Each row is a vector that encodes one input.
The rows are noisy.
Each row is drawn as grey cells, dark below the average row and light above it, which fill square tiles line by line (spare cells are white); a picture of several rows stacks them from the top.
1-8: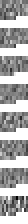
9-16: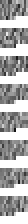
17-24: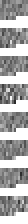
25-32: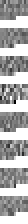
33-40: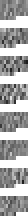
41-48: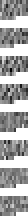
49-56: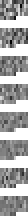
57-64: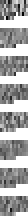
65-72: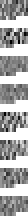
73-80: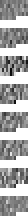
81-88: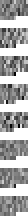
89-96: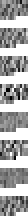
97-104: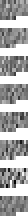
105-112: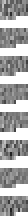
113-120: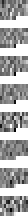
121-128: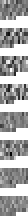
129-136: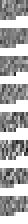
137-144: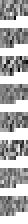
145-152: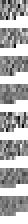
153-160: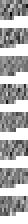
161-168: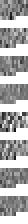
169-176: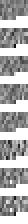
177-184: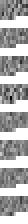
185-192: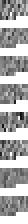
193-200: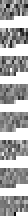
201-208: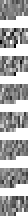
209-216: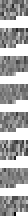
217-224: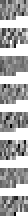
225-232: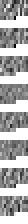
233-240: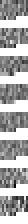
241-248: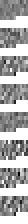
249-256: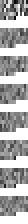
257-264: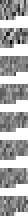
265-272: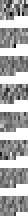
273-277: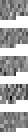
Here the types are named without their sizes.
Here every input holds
a point on a line, together with either a point on a circle and a true/false value, or a fixed value.
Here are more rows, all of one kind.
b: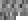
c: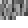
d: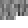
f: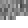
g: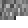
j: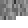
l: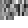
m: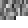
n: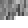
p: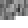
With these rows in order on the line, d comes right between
l and n.
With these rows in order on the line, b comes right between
f and n.
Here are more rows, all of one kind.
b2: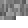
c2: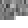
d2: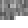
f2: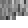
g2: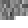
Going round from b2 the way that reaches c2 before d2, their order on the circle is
b2, g2, c2, d2, f2.
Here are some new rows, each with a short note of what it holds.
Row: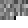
a point on a line
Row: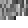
a point on a line
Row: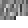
a point on a circle, a point on a line and a true/false value
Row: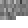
a point on a circle, a point on a line and a true/false value
